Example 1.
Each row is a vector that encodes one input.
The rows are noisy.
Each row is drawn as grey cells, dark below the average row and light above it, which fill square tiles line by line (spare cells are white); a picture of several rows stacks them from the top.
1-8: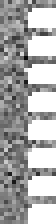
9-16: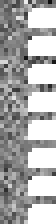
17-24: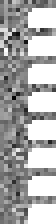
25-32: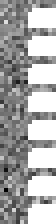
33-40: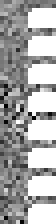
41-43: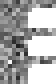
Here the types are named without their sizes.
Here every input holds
either a fixed value, or a label and a true/false value.
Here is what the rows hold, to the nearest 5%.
About 10% of them hold a fixed value. The rest hold a label and a true/false value.
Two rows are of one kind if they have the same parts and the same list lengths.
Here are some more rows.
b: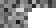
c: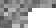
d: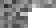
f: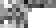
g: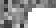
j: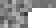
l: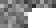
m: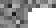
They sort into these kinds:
b, f, l
c, d, g, j, m

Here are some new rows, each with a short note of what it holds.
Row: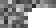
a fixed value
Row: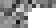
a fixed value
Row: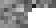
a fixed value
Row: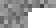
a label and a true/false value
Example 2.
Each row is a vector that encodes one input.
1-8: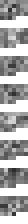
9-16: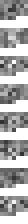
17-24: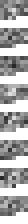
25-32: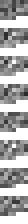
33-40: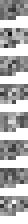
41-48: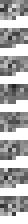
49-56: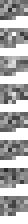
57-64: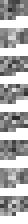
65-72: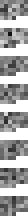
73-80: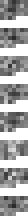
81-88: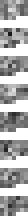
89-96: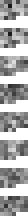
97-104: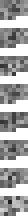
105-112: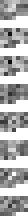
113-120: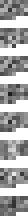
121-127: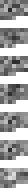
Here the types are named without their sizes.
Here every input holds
a list of points on a line.
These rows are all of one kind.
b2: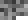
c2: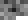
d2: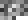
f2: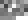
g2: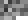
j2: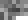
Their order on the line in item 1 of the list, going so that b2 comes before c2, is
f2, d2, g2, b2, c2, j2.
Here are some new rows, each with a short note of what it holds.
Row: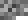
a list of one item
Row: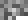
a list of one item
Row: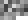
a list of two items
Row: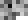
the empty list
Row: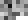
the empty list
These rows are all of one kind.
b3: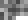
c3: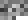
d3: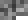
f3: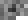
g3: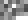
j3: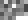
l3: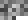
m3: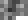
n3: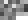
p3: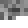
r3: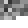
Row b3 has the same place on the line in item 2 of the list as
g3, j3 and r3.
